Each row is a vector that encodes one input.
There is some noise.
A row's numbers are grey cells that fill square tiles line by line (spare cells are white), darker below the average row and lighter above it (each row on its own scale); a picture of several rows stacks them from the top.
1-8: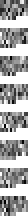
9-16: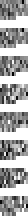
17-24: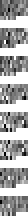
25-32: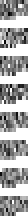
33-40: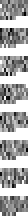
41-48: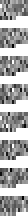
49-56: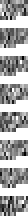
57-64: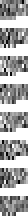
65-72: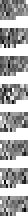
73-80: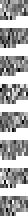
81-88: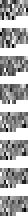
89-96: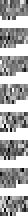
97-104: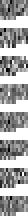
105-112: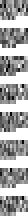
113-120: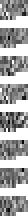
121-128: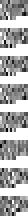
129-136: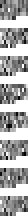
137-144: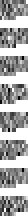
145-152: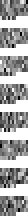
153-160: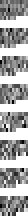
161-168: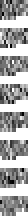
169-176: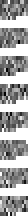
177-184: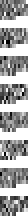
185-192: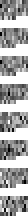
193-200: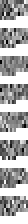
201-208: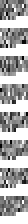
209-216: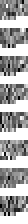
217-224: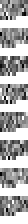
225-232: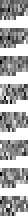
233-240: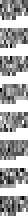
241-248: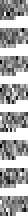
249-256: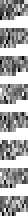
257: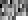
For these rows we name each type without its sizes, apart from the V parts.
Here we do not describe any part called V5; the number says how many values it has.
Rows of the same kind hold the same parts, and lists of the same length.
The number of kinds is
2.
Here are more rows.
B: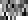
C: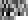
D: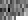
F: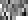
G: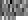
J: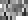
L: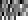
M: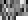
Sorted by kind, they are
B, F, J
C, D, G, L, M

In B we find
a value of V5.
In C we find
a point on a circle and a true/false value.
